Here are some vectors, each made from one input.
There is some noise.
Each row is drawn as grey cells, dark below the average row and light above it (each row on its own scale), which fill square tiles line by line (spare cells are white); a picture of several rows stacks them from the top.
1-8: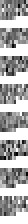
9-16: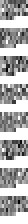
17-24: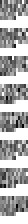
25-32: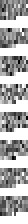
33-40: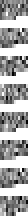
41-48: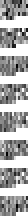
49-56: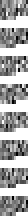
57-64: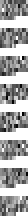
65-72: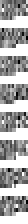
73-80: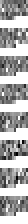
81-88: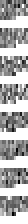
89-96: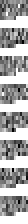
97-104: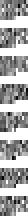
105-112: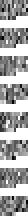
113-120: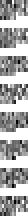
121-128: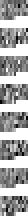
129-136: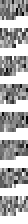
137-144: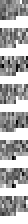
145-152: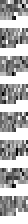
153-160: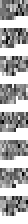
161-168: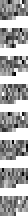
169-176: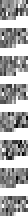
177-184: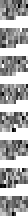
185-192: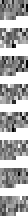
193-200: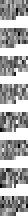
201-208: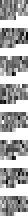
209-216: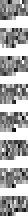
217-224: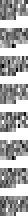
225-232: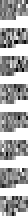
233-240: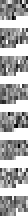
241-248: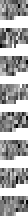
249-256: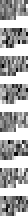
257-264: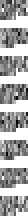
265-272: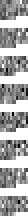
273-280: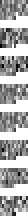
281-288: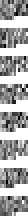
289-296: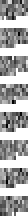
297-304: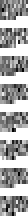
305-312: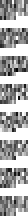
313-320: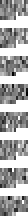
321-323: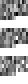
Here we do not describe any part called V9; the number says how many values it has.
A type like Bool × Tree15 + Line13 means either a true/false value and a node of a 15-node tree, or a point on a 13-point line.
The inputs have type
Circle19 × (Line15 + V9).
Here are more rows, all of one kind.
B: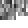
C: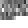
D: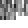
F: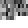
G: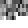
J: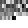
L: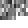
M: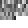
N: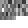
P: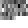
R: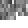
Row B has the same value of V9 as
L and M.
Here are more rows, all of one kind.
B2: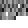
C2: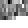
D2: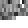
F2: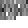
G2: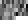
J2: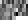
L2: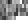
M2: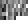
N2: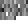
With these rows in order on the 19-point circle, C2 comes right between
D2 and L2.
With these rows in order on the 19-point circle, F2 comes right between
M2 and N2.
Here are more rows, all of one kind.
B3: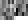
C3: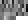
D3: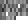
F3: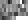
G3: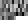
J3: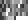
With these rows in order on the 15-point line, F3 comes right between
B3 and G3.
